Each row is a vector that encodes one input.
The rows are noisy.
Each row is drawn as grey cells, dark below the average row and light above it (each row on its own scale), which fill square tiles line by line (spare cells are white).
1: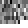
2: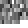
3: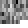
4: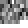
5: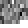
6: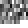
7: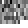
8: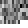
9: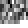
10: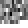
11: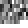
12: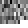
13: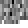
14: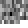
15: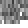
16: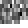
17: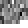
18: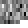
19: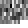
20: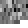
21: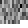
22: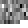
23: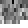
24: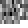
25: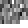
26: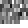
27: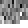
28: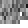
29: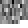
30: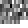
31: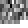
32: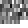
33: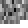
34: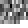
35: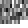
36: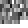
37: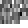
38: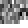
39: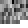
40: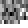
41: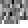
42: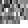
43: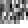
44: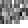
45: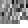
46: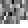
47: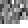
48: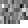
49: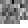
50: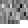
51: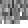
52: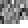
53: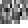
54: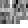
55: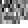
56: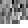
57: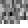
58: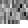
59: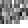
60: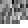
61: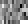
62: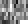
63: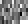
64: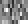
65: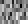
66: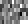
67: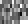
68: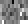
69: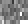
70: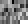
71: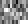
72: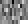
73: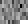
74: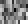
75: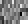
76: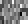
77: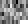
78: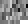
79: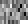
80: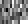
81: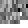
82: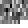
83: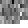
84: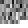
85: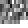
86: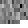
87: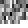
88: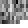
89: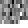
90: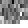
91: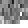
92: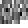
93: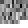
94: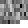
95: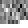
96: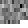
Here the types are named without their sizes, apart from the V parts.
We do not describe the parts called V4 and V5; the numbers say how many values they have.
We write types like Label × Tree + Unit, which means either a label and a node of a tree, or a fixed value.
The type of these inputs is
Bool × V4 × V5 + Line × Line + Unit.
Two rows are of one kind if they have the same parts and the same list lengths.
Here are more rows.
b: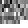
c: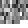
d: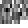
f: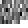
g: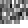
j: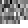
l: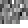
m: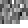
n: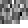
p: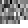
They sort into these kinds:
b, j, p
c
d, f, g, l, m, n

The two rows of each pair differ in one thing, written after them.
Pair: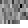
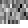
the true/false value
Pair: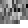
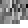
the value of V4
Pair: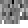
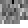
the true/false value
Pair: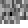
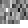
the value of V5
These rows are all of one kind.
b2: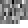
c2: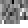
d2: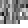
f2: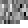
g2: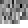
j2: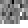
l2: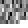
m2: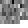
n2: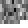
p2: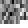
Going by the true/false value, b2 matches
m2 and n2.
